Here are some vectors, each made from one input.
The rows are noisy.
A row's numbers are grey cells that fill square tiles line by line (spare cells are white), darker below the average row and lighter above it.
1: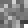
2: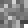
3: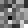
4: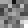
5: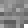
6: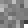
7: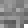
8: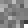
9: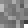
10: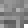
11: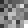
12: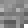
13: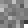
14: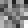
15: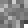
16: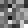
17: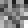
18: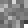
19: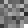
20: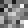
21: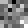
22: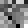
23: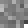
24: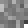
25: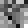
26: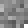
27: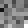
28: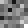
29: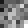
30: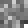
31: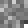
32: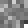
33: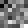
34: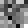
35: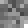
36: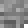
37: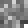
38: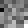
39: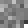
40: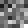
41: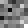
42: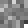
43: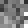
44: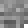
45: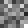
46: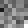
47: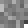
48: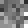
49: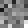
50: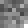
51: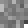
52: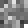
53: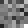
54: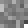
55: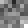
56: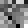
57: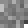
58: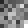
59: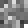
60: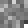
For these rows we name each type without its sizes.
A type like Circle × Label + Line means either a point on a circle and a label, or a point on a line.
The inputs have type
Line × (Tree + Unit).
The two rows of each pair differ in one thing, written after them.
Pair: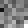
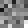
the place on the line
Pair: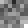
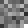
the node of the tree
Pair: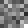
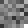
the place on the line
